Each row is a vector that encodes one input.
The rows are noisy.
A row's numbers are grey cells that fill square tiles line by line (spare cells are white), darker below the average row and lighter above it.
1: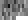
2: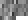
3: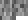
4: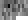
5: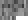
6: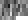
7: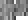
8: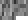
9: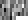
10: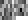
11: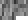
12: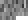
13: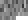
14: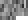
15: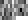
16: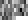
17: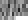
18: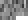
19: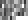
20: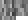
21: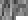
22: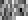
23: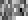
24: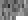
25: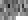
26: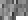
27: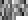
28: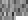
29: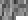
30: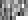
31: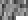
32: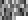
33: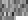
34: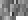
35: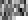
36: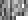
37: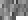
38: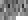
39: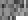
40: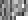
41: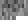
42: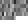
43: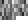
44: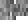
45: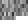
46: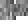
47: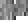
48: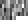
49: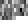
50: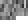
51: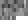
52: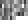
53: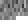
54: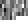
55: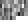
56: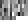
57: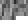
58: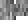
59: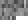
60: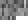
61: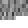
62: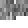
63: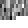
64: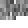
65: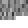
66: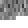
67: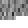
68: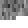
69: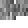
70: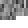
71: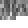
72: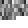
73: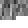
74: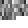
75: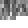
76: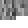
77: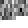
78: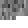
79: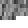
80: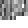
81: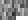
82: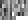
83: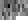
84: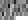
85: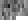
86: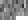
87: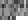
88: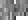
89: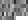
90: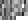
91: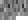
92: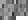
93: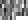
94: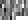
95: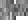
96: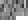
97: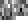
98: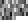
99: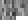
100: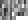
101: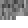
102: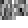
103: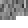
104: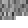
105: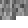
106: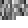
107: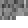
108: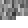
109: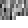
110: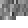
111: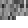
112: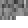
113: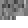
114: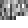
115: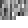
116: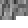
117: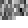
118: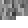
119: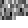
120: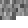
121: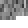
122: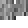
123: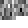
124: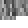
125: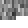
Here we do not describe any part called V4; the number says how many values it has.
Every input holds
either a node of a 9-node tree, or a true/false value and a value of V4.
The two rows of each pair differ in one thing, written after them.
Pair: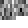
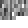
the true/false value
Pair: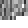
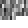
the value of V4
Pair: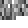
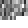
the true/false value
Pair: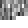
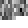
the true/false value
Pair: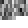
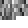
the value of V4
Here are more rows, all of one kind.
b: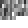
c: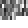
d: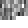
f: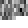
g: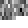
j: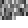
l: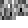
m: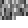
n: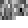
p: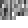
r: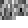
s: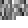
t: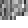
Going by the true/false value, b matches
c, d, p and t.
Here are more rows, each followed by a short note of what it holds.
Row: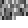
a true/false value and a value of V4
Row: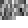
a true/false value and a value of V4
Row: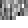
a true/false value and a value of V4
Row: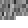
a node of a 9-node tree
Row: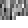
a true/false value and a value of V4
